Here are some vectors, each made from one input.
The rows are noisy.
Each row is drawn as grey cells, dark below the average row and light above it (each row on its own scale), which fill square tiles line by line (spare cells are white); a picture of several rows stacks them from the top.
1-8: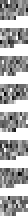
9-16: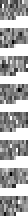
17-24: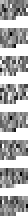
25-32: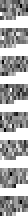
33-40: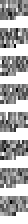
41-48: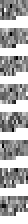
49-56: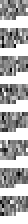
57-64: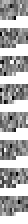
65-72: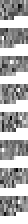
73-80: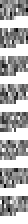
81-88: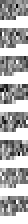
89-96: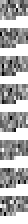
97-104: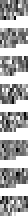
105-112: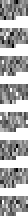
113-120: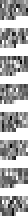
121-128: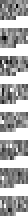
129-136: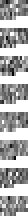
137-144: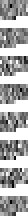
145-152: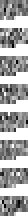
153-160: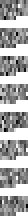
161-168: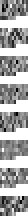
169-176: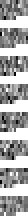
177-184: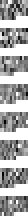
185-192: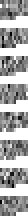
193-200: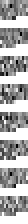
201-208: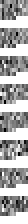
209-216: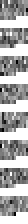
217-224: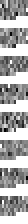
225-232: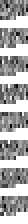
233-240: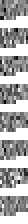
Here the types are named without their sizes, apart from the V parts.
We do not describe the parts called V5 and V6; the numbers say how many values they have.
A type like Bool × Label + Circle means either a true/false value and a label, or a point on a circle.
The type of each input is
(Bool × Bool × Bool + Unit) × (Label × V6 + Unit) × V5.
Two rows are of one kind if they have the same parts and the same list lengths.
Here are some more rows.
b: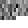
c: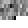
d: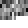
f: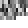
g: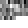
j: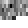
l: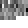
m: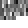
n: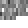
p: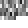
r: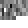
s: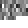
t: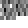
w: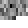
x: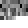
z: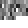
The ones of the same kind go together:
b, l, m, r, s, z
c, j, w
d, g, t, x
f, n, p

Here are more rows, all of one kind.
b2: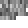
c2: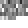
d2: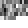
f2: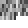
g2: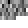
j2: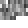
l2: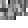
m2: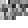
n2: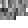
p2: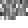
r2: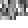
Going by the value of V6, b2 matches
j2 and r2.
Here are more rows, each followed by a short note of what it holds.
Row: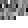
three true/false values and a value of V5
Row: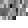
a value of V5
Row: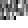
three true/false values and a value of V5
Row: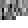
three true/false values and a value of V5
